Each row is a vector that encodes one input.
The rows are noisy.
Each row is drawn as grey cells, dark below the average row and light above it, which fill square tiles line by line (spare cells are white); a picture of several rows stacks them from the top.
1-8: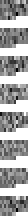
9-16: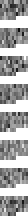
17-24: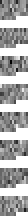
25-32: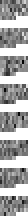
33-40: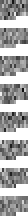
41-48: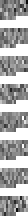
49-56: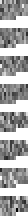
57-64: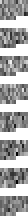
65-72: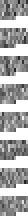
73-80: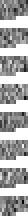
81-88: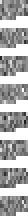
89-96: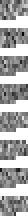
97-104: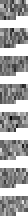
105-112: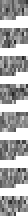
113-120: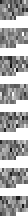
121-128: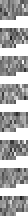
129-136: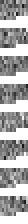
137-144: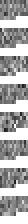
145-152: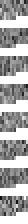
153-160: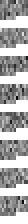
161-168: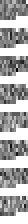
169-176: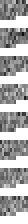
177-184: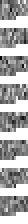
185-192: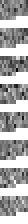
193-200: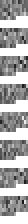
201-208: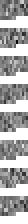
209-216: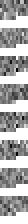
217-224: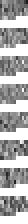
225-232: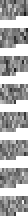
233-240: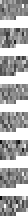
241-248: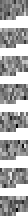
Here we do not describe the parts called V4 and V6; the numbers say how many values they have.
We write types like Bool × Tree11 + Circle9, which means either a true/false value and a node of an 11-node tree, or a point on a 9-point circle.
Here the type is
Label10 × ((Line8 + V4) × Line9 + V6).
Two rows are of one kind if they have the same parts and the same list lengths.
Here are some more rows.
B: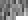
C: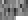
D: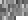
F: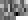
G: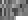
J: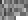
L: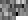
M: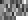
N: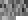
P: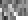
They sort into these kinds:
B, C, D, G, J
F, L, M
N, P

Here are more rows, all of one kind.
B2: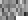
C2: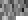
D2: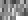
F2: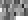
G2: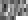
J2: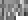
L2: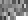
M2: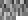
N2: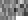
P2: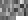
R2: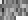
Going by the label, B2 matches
J2 and R2.
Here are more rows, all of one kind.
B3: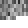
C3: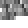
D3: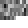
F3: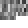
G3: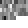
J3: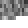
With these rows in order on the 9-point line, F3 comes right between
B3 and C3.
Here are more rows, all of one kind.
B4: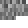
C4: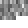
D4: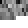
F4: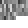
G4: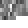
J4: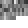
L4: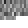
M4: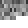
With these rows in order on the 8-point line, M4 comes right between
B4 and L4.
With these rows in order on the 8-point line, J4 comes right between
F4 and G4.
